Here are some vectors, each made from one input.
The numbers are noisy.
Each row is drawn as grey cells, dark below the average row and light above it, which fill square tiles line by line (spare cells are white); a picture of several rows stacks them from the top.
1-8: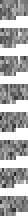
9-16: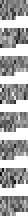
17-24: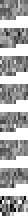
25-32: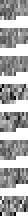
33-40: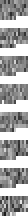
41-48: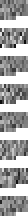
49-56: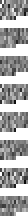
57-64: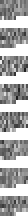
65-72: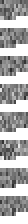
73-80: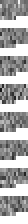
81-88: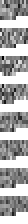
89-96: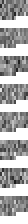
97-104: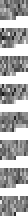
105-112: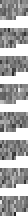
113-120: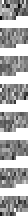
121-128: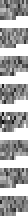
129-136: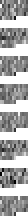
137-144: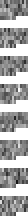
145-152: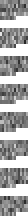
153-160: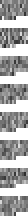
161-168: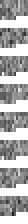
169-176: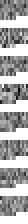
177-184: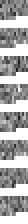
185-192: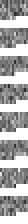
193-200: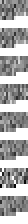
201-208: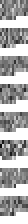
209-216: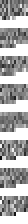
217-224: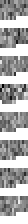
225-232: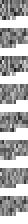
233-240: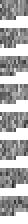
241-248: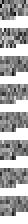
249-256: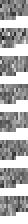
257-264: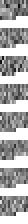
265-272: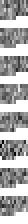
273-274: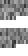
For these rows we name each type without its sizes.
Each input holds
either a label, or a node of a tree.
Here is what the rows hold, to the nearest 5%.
About 35% of them hold a label. The rest hold a node of a tree.
